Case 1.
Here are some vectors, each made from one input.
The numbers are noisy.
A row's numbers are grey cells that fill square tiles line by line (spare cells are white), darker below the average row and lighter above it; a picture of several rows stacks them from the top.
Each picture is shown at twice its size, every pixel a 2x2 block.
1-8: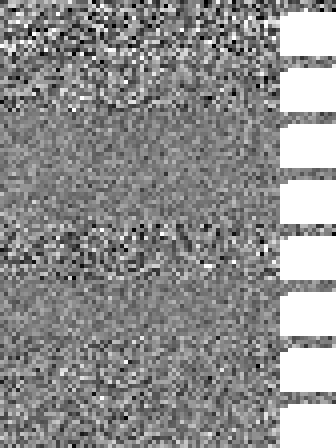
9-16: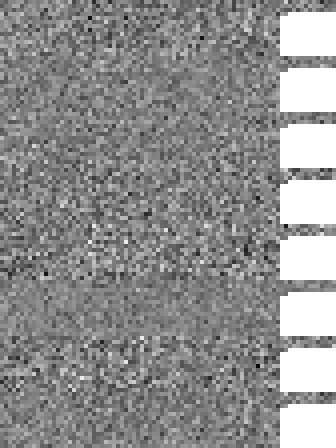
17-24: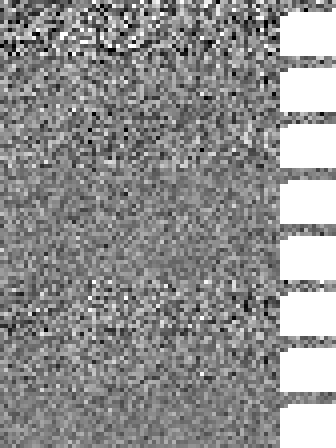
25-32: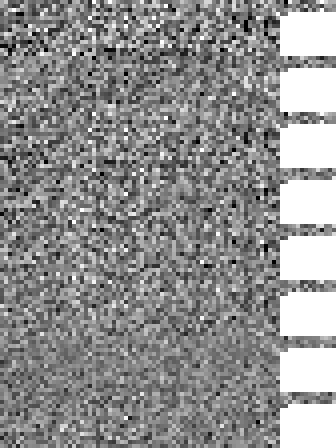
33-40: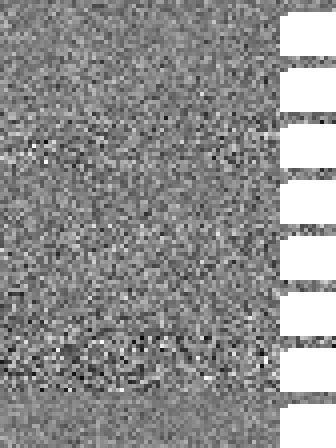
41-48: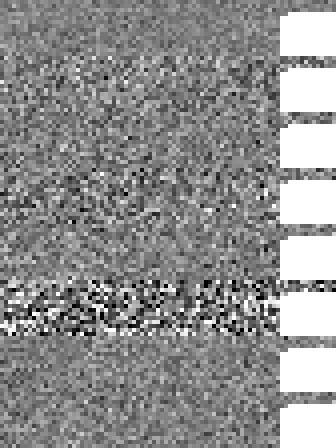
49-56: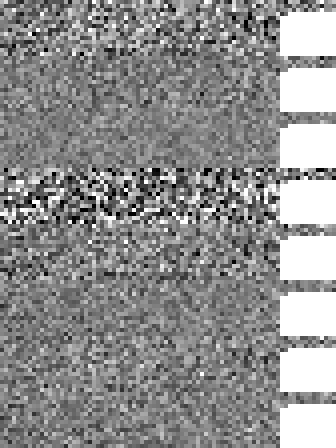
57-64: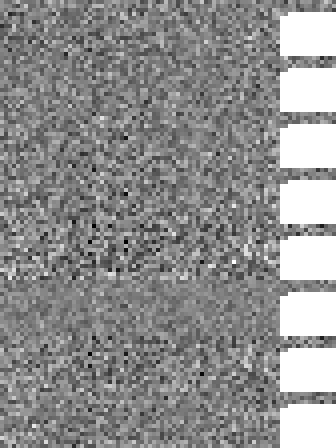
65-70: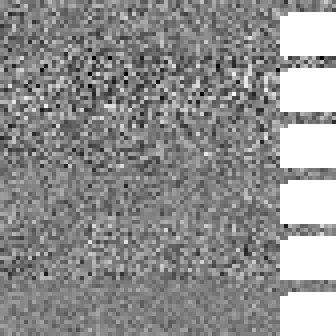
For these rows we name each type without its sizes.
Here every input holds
a node of a tree.
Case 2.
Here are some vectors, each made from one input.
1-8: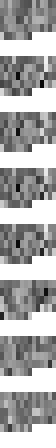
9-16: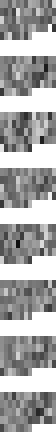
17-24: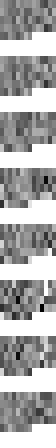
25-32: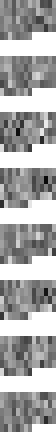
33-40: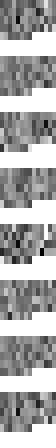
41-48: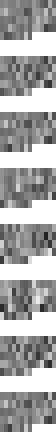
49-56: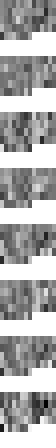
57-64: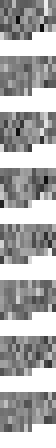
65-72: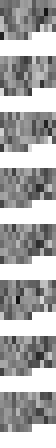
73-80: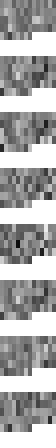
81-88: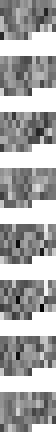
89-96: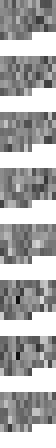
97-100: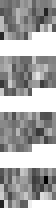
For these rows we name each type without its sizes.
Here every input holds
a point on a line.
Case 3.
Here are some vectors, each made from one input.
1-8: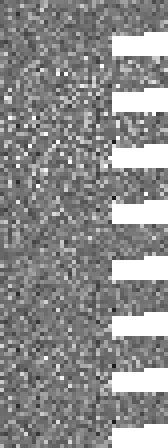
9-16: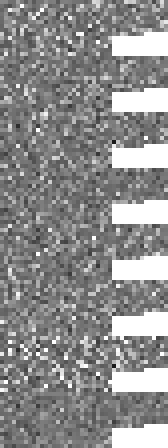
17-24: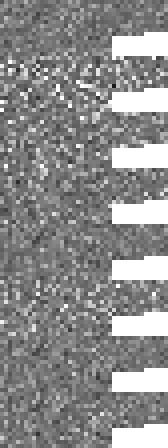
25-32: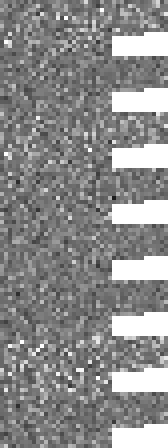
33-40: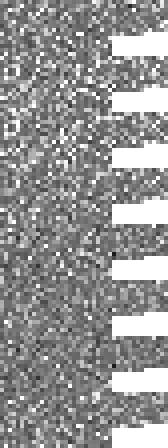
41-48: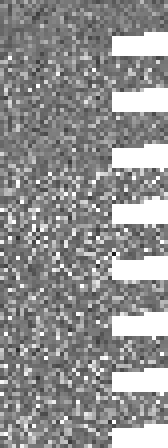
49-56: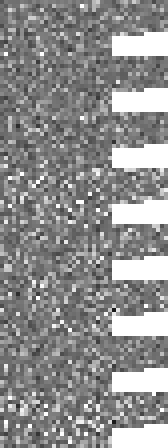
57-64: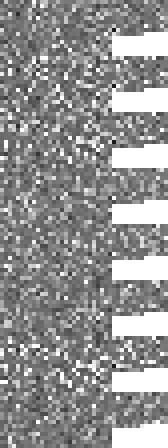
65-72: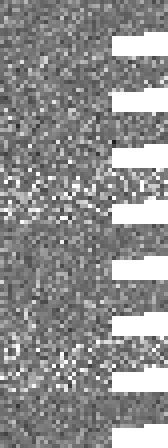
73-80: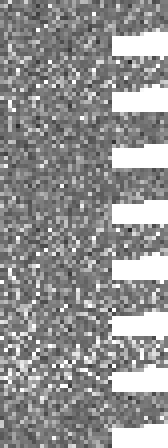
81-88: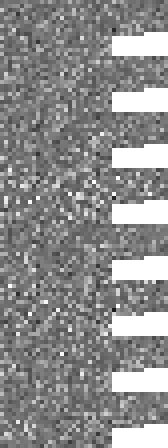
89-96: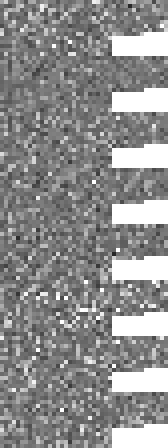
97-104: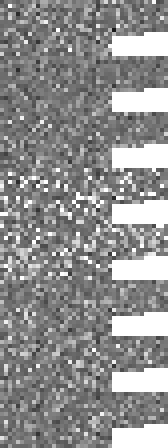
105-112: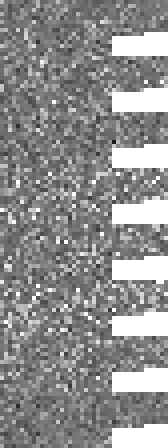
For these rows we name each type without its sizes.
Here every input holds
a node of a tree.
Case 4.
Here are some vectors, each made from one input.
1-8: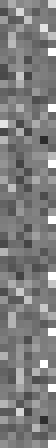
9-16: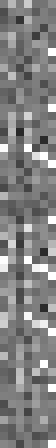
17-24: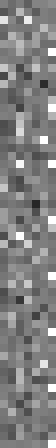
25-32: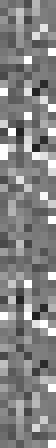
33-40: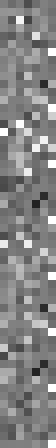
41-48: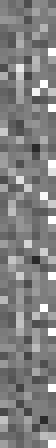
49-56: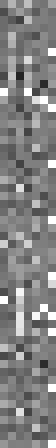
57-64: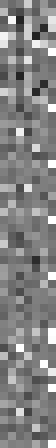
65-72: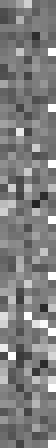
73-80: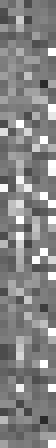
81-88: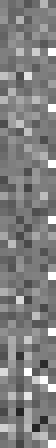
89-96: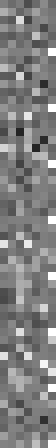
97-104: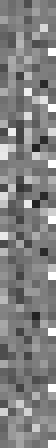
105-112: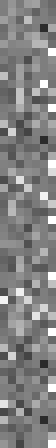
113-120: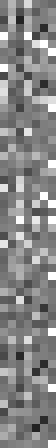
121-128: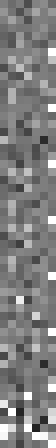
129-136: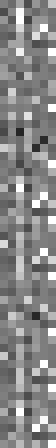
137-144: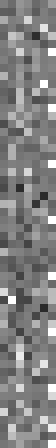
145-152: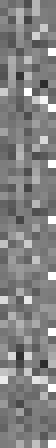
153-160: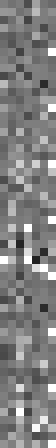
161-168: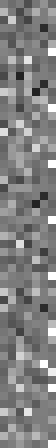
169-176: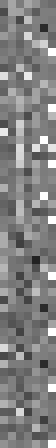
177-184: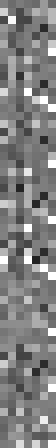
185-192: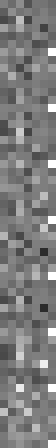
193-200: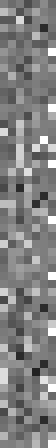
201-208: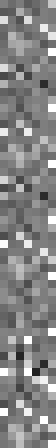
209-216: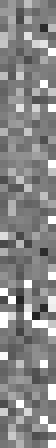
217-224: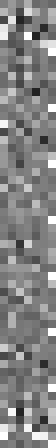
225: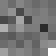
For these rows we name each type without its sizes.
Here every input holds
either a fixed value, or a point on each of two lines.
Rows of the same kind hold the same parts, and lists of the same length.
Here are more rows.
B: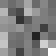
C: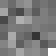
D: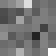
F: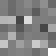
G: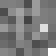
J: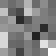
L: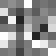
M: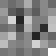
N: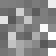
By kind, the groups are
B, J
C, D, F, G, L, M, N

